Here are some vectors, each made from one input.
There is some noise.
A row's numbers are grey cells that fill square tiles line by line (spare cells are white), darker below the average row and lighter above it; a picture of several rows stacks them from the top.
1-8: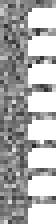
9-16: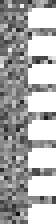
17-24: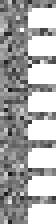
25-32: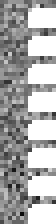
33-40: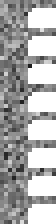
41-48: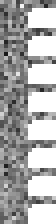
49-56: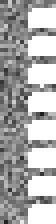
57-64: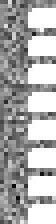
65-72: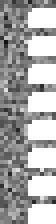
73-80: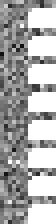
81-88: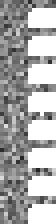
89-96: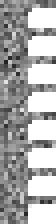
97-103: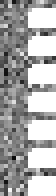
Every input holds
three labels (each one of 5), together with either a fixed value, or three true/false values.
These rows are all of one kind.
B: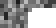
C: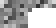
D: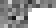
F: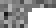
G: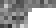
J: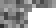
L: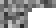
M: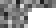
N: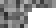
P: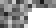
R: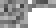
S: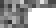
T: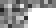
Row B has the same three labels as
J, M, N and P.
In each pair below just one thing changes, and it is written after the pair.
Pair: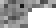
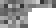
one of the three true/false values
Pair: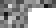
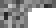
one of the three true/false values
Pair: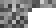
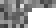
one of the three labels
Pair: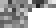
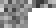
one of the three true/false values
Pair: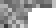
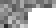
one of the three true/false values
